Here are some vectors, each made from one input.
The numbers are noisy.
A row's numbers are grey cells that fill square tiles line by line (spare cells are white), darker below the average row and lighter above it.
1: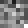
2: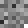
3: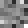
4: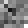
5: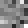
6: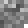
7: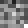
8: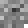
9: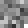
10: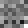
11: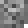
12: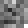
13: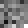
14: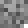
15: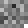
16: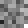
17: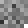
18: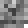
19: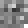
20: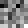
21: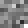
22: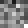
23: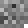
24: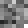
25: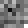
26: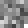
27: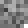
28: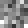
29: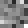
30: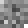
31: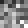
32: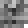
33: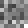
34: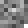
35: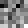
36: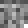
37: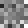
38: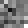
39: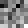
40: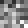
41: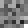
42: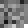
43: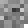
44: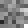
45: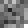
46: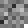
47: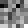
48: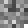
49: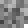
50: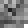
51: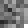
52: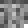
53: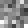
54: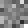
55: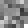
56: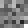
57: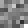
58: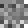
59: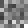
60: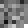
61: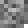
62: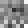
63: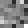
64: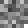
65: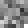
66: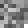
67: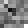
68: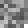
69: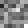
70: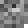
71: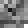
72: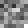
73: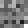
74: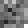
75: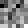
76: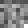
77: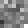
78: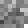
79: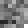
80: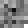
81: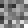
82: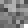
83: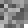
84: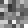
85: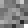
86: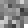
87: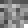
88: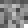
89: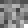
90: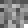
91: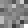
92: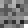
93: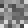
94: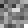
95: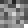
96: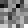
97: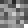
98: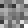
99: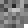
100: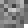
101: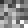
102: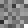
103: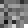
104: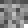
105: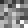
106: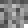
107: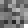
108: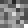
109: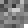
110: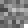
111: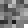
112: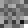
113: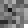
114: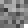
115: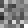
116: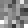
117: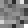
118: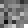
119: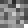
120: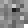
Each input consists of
a list of up to three points on a 4-point line.
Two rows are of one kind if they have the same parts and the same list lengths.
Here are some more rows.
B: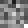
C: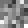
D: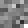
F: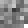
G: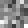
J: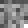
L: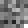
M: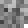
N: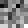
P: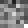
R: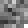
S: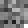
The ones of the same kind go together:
B, J, P
C, D, G, L, S
F, M, R
N

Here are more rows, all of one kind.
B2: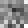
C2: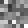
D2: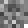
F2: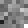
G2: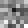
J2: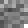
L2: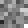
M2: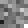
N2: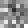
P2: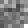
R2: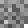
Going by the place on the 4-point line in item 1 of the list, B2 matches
C2, G2 and N2.
